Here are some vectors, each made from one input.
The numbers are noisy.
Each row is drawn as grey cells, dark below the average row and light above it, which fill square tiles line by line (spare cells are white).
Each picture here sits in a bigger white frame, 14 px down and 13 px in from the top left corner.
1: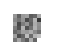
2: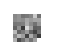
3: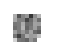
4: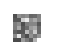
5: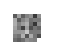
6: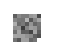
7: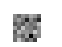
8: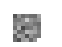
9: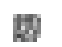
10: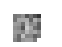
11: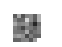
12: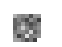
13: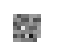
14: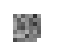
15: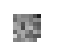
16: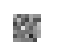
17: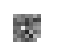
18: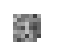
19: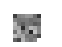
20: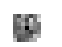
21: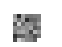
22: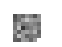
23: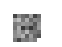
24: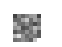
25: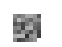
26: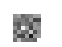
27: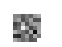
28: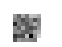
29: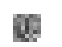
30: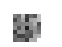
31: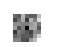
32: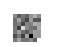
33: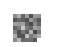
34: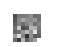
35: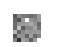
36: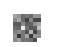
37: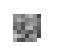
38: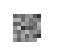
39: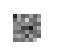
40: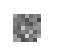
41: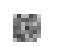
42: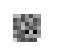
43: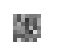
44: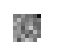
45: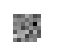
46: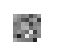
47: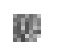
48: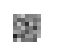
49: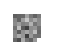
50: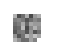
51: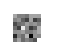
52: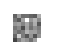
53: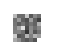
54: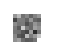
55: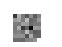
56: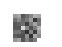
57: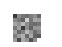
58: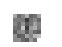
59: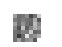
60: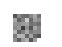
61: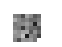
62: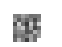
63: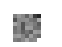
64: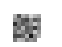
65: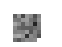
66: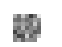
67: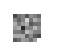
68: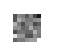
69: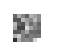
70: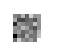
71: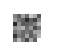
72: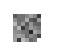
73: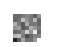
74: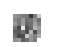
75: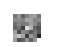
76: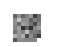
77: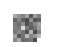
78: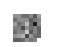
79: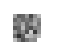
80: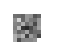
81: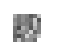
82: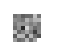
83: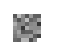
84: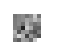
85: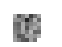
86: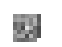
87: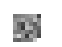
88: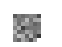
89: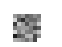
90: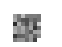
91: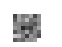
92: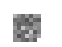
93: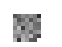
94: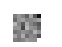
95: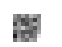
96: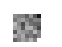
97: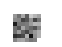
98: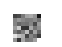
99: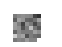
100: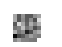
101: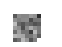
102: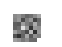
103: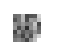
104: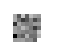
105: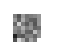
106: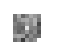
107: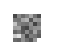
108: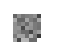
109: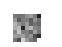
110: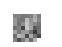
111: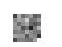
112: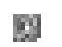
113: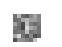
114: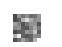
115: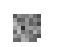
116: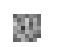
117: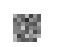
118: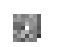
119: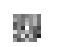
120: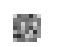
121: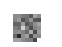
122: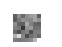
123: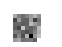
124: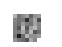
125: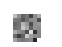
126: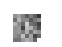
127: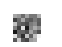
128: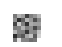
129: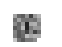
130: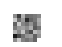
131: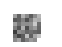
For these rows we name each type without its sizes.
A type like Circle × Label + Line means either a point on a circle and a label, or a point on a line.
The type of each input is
Line + Tree.
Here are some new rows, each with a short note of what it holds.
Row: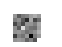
a point on a line
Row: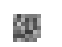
a point on a line
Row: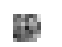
a point on a line
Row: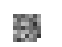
a node of a tree
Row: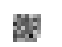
a point on a line
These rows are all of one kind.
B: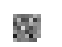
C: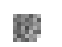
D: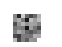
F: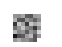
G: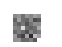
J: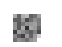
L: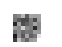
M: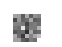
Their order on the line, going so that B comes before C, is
F, L, B, G, M, C, J, D.
